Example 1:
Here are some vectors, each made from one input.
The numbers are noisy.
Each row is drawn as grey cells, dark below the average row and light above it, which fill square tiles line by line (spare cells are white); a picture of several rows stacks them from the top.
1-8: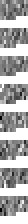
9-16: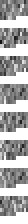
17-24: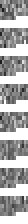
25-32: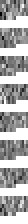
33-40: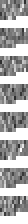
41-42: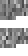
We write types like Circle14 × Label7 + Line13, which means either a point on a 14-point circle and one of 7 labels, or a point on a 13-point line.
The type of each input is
Circle5.
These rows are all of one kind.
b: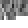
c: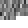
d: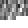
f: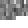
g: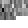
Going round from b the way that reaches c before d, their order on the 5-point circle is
b, c, d, g, f.
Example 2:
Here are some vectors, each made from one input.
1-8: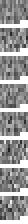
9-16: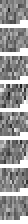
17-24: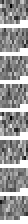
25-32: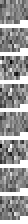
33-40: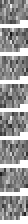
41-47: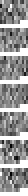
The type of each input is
Line6.
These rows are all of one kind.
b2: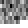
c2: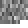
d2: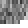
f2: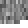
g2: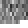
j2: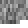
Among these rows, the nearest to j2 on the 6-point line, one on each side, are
c2 and f2.
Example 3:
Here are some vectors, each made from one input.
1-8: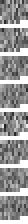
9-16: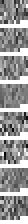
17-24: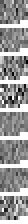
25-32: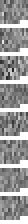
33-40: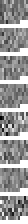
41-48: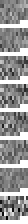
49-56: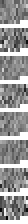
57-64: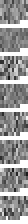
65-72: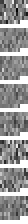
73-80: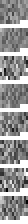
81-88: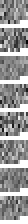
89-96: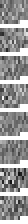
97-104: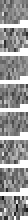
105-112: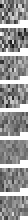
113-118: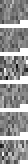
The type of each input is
Line5.
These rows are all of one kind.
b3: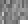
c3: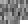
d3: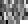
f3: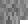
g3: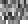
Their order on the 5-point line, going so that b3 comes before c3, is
b3, g3, f3, d3, c3.
